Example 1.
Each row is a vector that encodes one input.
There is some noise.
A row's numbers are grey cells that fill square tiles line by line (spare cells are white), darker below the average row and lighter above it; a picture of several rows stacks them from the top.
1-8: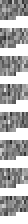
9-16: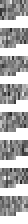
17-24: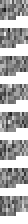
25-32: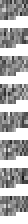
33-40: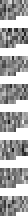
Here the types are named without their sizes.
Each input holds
a point on a line and a true/false value.
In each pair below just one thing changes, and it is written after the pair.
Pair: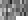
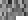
the place on the line
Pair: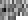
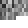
the place on the line
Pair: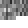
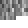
the true/false value
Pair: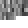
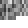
the true/false value
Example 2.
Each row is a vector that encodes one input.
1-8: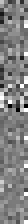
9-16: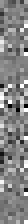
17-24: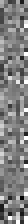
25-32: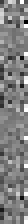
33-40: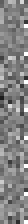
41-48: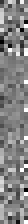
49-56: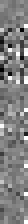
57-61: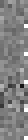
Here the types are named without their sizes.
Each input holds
a label and a true/false value.
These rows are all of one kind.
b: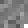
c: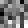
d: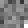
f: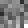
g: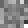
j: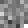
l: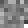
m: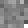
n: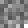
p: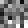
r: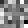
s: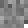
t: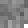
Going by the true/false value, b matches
d and j.
